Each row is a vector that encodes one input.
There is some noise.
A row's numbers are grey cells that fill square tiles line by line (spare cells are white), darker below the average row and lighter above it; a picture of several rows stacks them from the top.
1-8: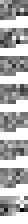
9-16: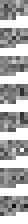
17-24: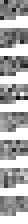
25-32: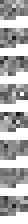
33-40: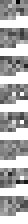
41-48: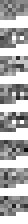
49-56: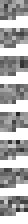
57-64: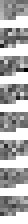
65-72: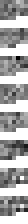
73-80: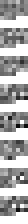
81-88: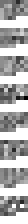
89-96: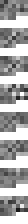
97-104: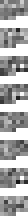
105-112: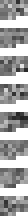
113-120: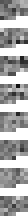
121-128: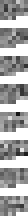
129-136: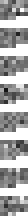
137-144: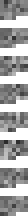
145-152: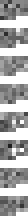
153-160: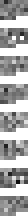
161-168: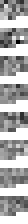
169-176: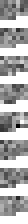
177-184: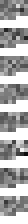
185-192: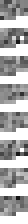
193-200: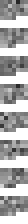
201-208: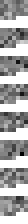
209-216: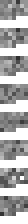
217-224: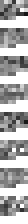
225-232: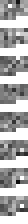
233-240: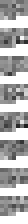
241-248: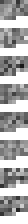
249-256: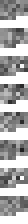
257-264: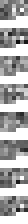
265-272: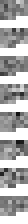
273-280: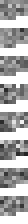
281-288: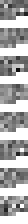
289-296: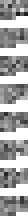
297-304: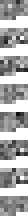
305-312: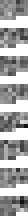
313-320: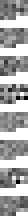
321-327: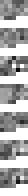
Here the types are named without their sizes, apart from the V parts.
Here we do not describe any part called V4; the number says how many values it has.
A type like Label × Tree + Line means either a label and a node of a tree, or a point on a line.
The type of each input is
Bool × V4 + Circle + Unit.
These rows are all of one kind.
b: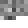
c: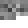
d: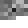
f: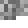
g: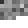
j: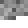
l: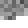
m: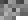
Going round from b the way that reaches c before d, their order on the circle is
b, l, c, d, g, m, j, f.
